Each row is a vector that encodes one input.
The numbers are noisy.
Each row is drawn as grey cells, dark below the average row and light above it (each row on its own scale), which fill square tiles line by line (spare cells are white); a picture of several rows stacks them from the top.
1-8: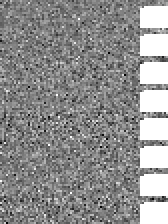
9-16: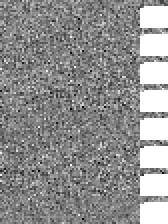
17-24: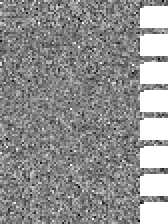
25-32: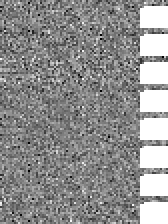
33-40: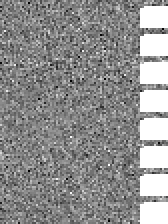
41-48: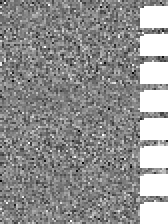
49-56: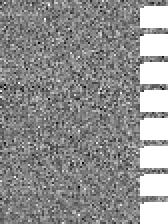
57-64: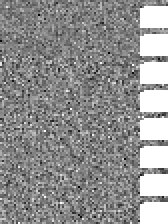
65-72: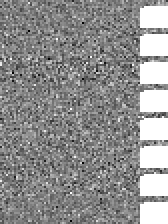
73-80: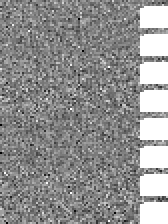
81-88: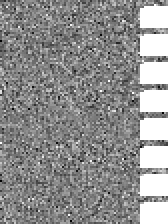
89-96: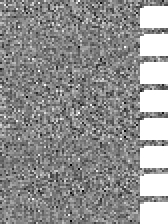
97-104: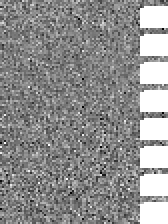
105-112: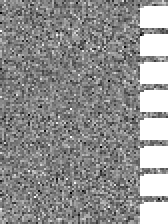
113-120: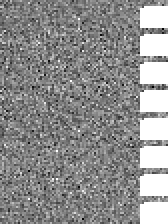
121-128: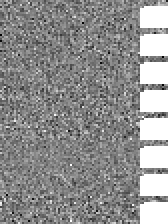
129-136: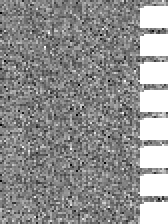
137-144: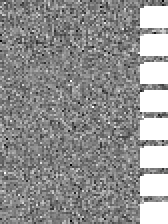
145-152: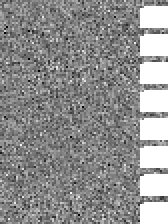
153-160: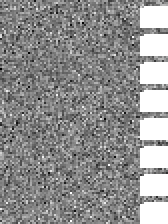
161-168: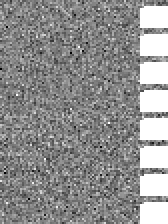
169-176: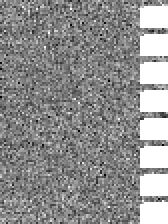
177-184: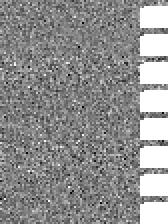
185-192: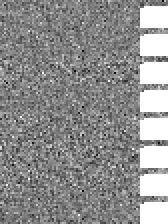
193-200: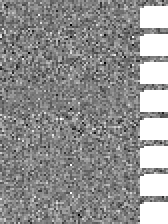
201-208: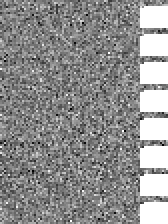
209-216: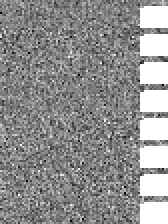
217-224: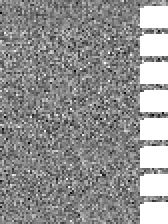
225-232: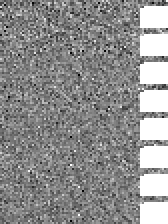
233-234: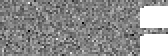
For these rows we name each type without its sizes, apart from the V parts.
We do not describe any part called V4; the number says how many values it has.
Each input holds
a true/false value and a value of V4, together with a list of points on a line.
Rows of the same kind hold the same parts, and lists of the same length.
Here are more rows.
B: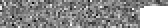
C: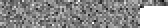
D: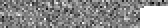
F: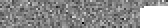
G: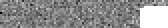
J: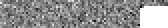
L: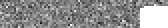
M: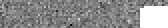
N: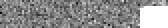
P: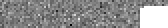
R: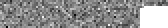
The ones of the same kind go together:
B
C, F
D, M, P
G, J, L, N, R

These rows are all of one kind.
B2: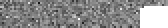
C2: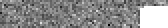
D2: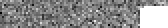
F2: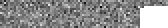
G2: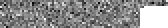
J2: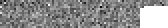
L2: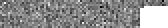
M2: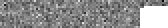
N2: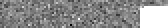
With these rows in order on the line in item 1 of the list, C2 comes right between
D2 and M2.
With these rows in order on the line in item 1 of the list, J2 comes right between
G2 and L2.
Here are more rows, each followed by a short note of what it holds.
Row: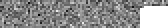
a true/false value and a value of V4, together with a list of three items
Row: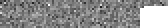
a true/false value and a value of V4, together with a list of one item
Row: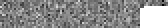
a true/false value and a value of V4, together with a list of one item
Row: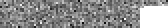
a true/false value and a value of V4, together with a list of three items
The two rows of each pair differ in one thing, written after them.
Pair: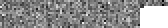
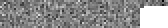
the place on the line in item 1 of the list
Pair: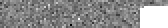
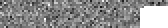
the true/false value
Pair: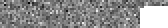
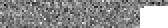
the value of V4
